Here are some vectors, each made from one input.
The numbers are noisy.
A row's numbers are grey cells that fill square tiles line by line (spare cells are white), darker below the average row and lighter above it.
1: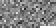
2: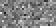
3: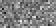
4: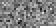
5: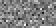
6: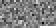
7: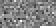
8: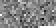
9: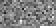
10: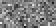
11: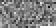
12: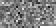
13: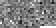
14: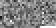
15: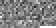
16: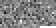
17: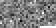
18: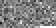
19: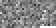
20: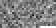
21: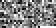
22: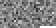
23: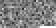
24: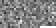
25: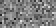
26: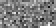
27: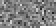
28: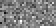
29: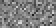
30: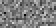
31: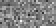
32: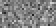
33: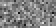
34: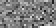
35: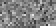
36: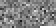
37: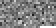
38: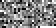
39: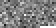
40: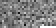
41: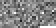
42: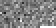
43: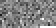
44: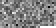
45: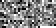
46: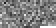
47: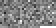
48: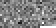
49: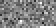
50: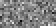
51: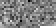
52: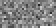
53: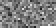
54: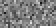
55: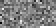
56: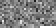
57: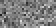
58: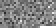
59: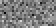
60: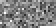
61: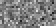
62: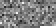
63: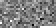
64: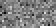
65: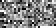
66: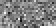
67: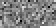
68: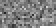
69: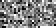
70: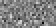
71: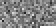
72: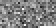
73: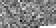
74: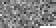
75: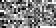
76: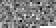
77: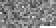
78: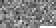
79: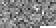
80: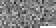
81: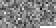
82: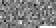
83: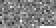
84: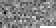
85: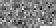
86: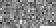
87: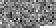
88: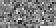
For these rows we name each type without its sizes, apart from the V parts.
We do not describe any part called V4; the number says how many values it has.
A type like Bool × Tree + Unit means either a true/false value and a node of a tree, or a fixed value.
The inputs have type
List(Bool × V4).
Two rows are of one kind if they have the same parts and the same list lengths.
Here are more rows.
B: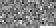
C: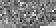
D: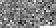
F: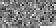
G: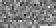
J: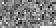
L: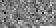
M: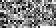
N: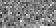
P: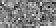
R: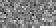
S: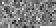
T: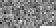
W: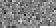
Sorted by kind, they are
B, G, L, N, R, T, W
C, D, F, J, P, S
M

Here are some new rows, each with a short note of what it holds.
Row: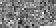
a list of two items
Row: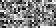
the empty list
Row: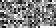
the empty list
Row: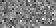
a list of one item
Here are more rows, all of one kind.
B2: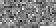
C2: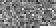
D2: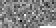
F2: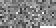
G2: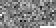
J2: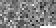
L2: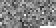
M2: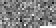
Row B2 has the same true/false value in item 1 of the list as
F2 and J2.
